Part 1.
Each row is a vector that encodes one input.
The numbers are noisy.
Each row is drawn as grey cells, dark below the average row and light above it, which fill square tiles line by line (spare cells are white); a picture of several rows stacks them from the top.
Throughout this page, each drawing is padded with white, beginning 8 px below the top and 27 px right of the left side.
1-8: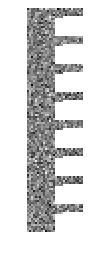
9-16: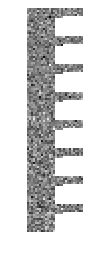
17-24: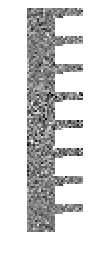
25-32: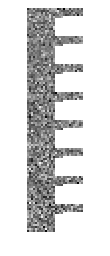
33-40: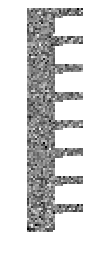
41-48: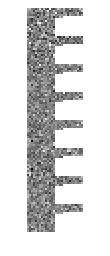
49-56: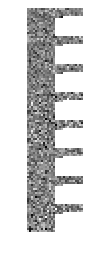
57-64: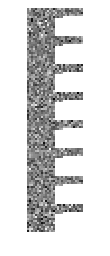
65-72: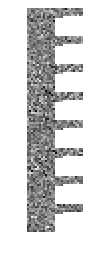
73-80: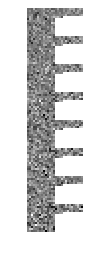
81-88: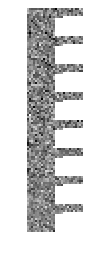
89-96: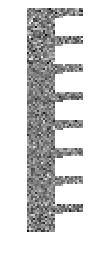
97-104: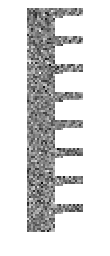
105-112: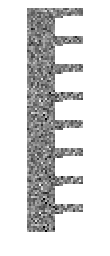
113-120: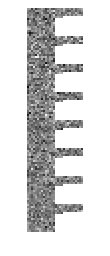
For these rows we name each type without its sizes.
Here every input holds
either a label, or a point on a line, or a node of a tree.
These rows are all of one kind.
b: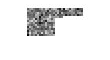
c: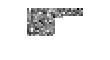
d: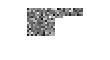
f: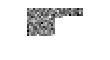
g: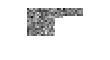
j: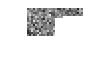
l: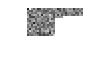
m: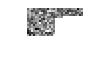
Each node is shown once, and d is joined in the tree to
c and l.
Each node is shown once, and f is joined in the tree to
b.
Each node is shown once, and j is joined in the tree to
c, g and m.
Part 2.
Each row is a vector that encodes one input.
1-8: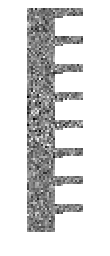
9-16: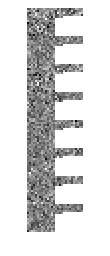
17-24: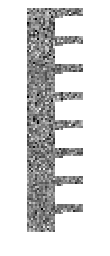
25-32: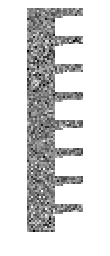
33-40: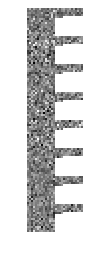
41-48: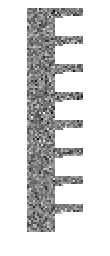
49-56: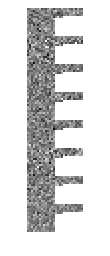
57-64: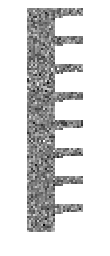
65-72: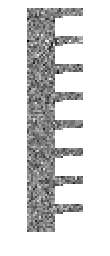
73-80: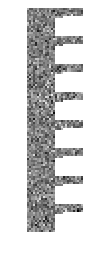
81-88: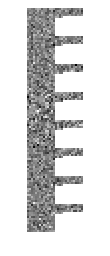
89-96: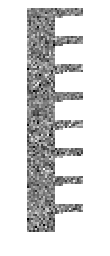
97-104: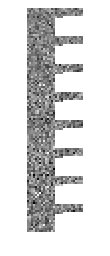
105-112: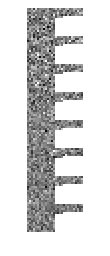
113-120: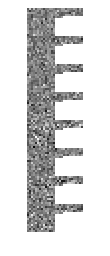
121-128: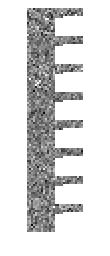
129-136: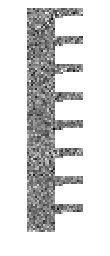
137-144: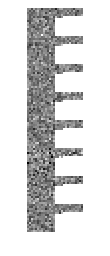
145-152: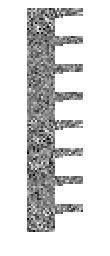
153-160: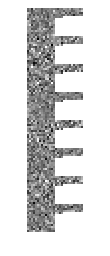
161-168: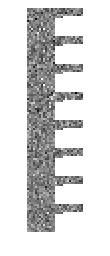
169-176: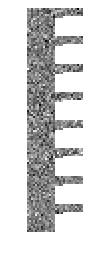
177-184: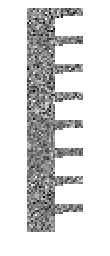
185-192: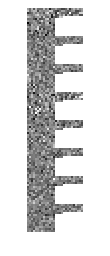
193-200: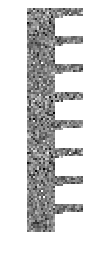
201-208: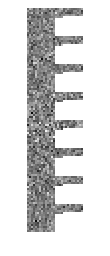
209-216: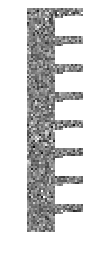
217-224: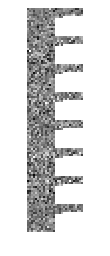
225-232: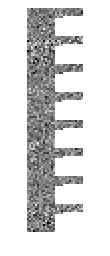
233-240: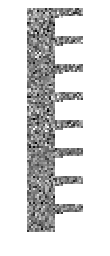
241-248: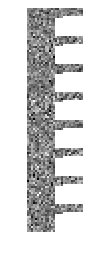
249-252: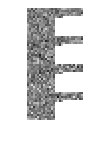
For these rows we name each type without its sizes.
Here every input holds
either a label, or a node of a tree and four true/false values.
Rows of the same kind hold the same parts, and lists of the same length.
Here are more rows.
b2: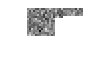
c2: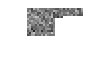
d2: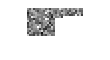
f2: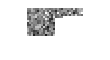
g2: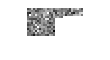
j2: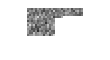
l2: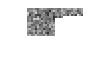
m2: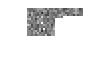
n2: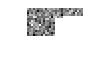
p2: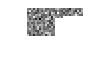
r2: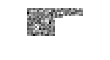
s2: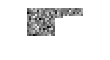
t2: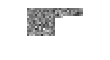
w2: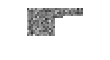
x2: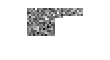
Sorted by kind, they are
b2, c2, j2, l2, m2, t2, w2
d2, f2, g2, n2, p2, r2, s2, x2

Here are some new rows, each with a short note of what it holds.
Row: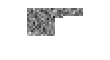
a node of a tree and four true/false values
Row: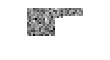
a label
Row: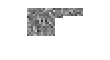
a node of a tree and four true/false values
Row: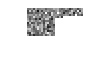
a label
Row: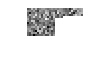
a label
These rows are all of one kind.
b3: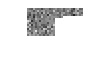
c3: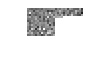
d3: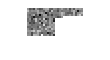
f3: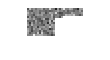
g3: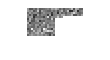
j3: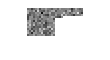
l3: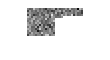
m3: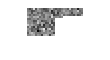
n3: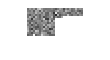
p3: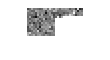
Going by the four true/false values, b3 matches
m3 and n3.
